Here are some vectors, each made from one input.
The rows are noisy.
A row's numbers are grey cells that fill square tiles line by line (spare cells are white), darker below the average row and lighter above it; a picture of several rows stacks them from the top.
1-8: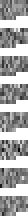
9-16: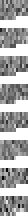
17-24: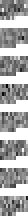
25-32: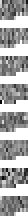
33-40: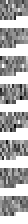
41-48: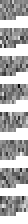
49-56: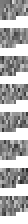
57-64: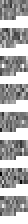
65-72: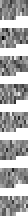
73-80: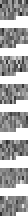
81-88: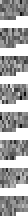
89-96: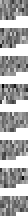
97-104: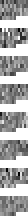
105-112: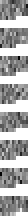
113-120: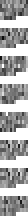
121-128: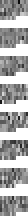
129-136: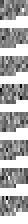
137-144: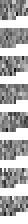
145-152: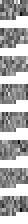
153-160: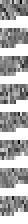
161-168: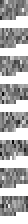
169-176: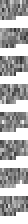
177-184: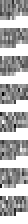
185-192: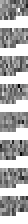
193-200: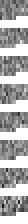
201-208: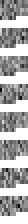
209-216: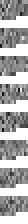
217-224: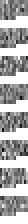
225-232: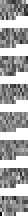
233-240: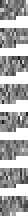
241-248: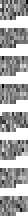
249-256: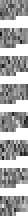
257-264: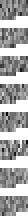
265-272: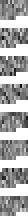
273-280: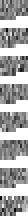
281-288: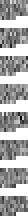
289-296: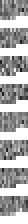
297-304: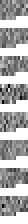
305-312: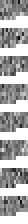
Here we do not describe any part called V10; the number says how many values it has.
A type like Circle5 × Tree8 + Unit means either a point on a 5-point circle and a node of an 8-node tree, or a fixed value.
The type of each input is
Bool × Label12 + Line6 × (Tree11 + V10).
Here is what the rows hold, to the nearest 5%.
About 45% of them hold one of 12 labels and a true/false value. The rest hold a point on a 6-point line, together with either a node of an 11-node tree, or a value of V10.
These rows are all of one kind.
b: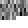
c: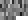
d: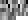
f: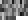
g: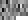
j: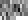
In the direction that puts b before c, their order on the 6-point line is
g, b, c, d, f, j.
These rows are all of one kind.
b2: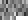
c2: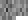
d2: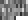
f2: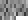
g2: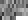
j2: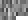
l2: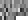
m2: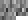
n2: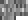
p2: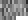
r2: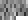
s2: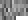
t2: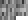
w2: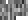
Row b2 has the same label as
f2, l2 and r2.
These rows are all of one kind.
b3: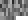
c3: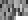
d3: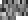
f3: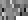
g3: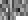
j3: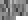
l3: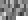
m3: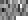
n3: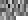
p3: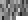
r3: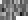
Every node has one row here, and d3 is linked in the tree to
g3 and j3.
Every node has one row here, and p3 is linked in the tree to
r3.
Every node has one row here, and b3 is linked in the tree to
c3 and g3.
